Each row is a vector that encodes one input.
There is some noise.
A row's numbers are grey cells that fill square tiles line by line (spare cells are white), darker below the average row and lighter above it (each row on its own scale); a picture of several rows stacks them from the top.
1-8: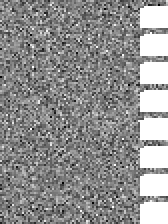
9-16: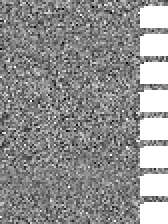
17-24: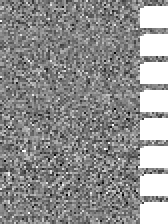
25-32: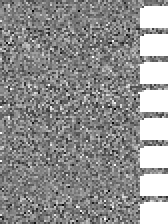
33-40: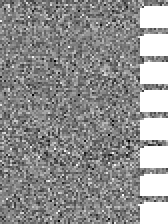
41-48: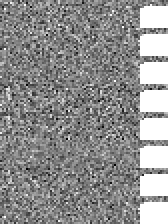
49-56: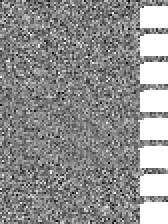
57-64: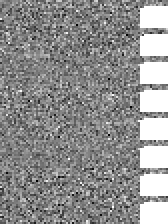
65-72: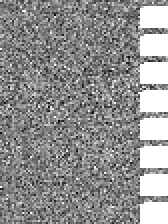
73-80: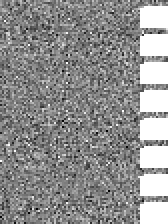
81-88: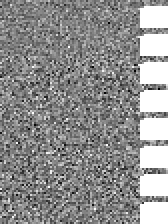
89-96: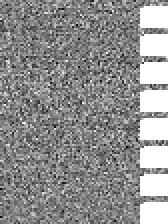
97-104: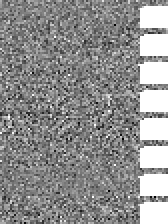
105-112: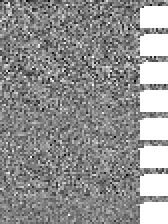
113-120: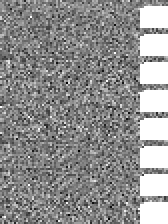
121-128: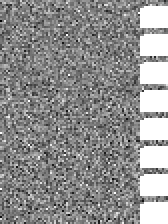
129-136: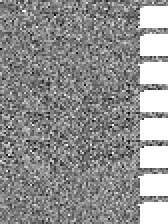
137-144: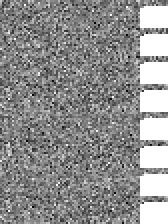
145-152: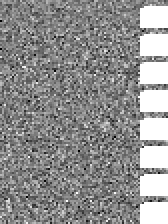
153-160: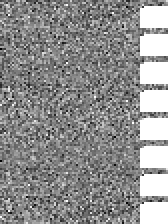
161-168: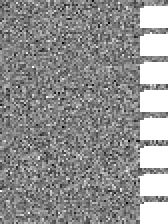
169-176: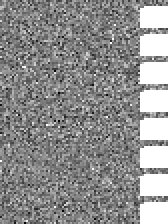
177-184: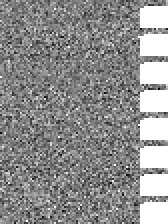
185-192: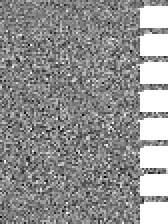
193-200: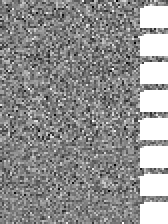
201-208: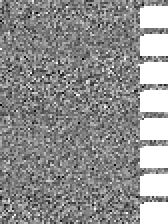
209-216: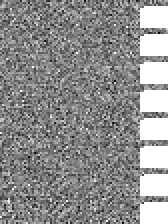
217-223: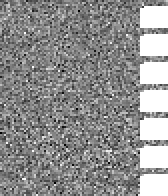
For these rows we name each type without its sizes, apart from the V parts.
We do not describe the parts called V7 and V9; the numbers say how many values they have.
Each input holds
either a true/false value, a value of V7 and a value of V9, or a list of points on a line.
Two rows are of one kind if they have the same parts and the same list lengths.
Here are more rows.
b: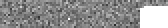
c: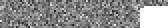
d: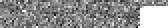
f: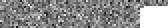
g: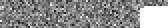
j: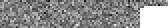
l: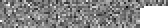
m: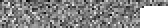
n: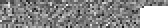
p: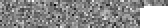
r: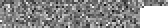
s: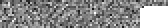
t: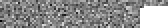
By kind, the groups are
b, p, t
c, f, g, j
d
l, m, n, r, s

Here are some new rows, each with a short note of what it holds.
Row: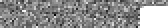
the empty list
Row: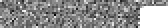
the empty list
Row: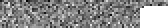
a list of two items
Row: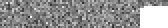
a true/false value, a value of V7 and a value of V9
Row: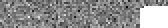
a list of two items
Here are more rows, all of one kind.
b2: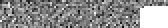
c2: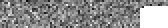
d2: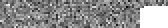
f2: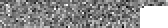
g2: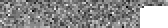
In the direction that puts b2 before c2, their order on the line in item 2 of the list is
g2, f2, d2, b2, c2.
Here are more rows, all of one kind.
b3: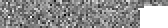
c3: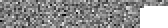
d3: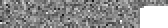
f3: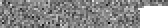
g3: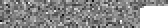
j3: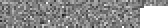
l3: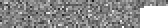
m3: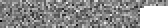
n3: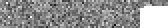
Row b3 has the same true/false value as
f3 and n3.
